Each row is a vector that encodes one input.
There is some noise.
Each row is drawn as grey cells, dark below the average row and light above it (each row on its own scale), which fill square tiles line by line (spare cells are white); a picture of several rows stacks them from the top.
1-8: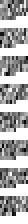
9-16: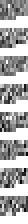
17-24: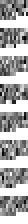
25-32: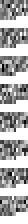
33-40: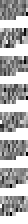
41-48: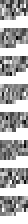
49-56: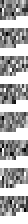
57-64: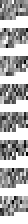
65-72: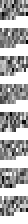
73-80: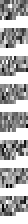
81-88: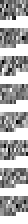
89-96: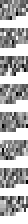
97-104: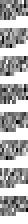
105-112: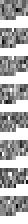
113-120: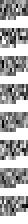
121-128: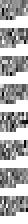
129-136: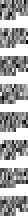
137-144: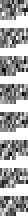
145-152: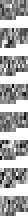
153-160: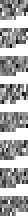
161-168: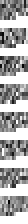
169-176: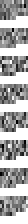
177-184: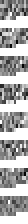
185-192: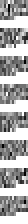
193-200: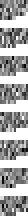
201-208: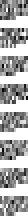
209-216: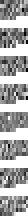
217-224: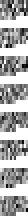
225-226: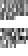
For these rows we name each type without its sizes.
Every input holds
either a point on a circle and four true/false values, or a label.
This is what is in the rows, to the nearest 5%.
About 70% of them hold a point on a circle and four true/false values. The rest hold a label.
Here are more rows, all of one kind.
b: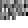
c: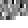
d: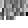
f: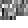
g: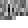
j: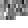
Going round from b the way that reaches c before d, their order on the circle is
b, g, c, f, d, j.
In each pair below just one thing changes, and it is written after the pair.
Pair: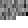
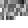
one of the four true/false values
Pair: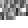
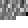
the place on the circle
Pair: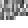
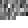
one of the four true/false values
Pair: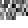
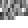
one of the four true/false values
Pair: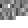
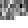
the place on the circle
